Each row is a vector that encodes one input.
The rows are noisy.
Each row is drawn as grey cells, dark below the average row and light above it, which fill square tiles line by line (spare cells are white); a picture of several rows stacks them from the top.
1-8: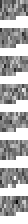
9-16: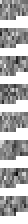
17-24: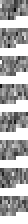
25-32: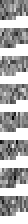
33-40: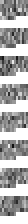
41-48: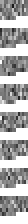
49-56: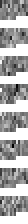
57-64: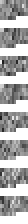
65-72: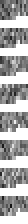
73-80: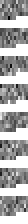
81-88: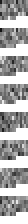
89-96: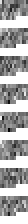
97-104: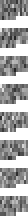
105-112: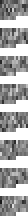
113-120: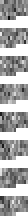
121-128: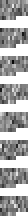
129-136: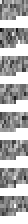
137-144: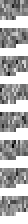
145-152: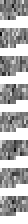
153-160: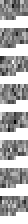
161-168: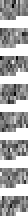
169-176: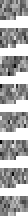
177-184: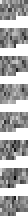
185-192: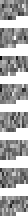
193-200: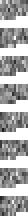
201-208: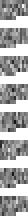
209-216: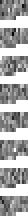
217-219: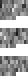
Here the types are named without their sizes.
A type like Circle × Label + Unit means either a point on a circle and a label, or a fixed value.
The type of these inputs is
Bool × Label × Tree.
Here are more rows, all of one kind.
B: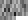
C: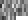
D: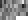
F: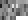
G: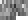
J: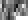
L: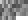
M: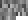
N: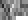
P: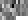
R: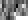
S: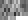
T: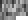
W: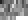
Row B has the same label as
N, S and W.
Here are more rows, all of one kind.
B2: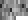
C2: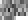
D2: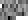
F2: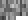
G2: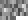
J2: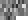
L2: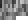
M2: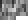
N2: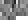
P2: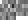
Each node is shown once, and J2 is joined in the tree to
D2 and G2.
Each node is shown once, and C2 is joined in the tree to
F2 and P2.
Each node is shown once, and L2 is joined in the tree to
M2 and N2.
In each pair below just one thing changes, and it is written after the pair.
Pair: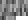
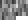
the node of the tree
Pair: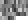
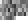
the node of the tree
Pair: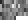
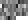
the true/false value
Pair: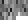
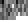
the node of the tree
